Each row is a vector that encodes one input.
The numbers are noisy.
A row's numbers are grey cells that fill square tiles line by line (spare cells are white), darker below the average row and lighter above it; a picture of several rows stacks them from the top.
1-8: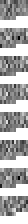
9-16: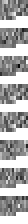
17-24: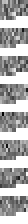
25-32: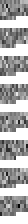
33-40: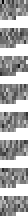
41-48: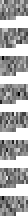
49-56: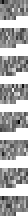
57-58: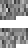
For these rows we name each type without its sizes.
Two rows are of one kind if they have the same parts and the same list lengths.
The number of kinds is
3.
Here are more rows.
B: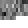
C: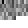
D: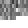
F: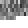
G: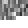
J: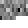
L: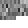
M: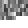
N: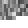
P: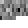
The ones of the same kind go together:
B, C, D, F
G, M, N
J, L, P

